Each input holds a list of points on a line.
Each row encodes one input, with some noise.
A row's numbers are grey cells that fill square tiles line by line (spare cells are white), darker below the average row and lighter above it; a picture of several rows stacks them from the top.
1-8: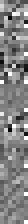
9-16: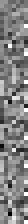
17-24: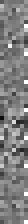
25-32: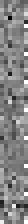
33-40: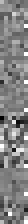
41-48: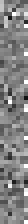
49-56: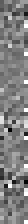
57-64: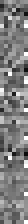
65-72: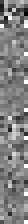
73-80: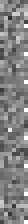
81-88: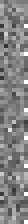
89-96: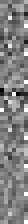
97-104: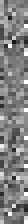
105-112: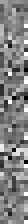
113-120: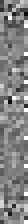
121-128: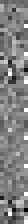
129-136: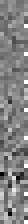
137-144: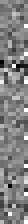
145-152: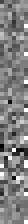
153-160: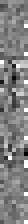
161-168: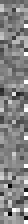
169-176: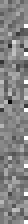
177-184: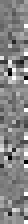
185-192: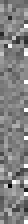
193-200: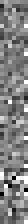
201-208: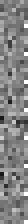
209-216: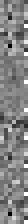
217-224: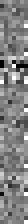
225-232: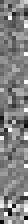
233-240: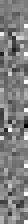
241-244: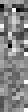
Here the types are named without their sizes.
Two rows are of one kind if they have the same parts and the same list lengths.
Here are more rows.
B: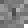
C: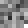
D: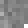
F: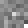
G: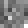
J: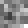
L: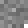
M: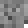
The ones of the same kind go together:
B, D, L, M
C, F, G
J

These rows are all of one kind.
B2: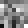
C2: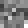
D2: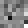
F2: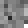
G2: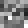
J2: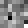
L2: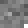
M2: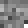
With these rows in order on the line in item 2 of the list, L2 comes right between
J2 and M2.
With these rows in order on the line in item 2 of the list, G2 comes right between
B2 and D2.
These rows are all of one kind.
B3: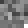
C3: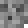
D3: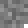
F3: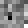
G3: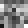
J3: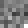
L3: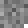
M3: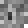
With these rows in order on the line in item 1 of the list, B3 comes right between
D3 and J3.
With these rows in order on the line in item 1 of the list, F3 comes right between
C3 and G3.
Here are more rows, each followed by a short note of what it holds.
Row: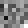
the empty list
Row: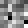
a list of two items
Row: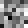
a list of two items
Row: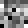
a list of two items
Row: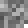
a list of one item
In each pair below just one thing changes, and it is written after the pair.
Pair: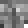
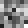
the place on the line in item 1 of the list
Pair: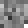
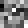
the place on the line in item 1 of the list
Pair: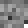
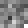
the place on the line in item 1 of the list
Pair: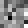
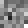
the place on the line in item 1 of the list
